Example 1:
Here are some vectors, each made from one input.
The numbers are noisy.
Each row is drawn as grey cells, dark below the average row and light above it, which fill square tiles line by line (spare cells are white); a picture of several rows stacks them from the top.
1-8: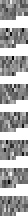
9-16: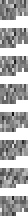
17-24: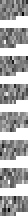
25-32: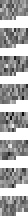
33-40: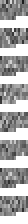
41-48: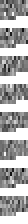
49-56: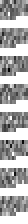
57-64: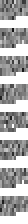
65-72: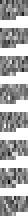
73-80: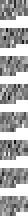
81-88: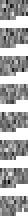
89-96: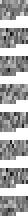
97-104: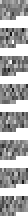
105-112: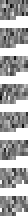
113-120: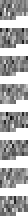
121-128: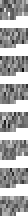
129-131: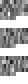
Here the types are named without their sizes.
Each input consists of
a node of a tree, together with either a point on a line, or a node of a tree.
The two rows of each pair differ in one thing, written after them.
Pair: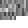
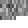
the place on the line
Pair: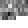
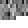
the node of the tree
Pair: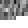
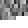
the place on the line
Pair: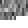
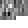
the node of the tree
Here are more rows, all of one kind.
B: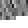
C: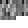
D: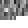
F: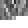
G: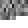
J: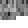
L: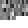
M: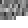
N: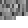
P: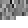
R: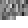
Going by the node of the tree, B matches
M and N.
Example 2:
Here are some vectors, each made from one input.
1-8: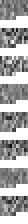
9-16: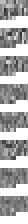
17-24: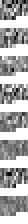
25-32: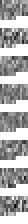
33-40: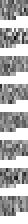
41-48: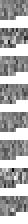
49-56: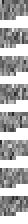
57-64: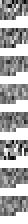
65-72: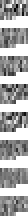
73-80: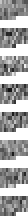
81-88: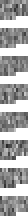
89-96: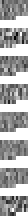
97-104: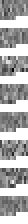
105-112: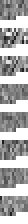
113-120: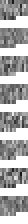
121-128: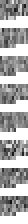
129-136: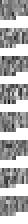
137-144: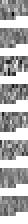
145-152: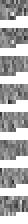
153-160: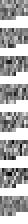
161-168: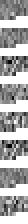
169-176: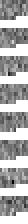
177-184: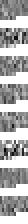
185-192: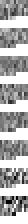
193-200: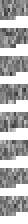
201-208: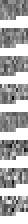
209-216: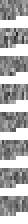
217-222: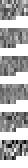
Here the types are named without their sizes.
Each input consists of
a point on a line, together with either a point on a line, or three true/false values.
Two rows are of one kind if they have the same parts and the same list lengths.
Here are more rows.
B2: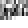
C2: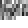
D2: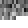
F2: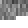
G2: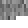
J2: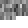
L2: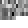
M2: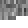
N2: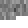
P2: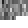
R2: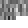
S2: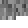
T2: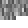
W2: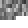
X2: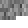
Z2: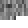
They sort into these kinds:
B2, F2, L2, P2, R2, W2, X2
C2, D2, G2, J2, M2, N2, S2, T2, Z2

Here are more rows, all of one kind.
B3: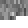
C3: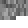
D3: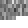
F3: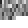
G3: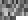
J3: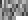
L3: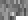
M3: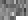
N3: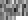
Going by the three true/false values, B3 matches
F3 and L3.
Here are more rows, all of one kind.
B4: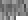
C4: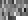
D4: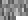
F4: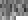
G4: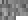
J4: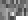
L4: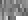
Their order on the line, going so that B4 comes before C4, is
F4, G4, J4, B4, L4, D4, C4.
